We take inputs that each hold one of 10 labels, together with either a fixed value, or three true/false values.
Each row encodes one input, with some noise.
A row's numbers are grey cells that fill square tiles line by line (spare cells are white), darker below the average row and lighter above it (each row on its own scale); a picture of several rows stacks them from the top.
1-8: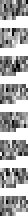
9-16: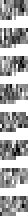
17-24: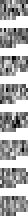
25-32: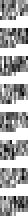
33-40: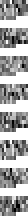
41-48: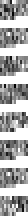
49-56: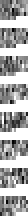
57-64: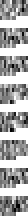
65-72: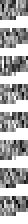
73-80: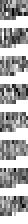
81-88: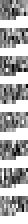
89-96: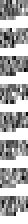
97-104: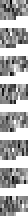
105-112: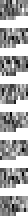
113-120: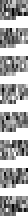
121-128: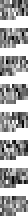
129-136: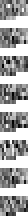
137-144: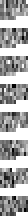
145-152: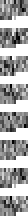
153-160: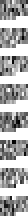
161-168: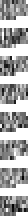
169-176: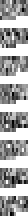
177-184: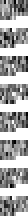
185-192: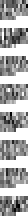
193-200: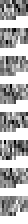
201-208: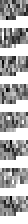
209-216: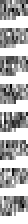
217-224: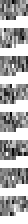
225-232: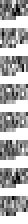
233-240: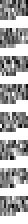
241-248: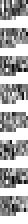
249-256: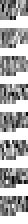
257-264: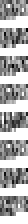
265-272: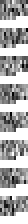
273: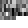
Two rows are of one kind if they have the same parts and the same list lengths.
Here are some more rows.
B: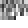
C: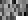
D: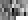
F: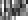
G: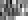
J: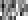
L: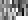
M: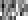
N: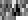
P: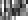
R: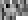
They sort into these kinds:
B, C, J, L, M, R
D, F, G, N, P

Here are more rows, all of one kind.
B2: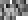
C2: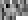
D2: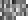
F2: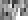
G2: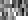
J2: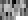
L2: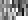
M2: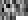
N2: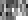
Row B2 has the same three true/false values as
D2 and G2.
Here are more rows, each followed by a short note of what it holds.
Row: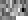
one of 10 labels and three true/false values
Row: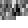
one of 10 labels
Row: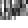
one of 10 labels
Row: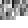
one of 10 labels and three true/false values
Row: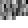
one of 10 labels
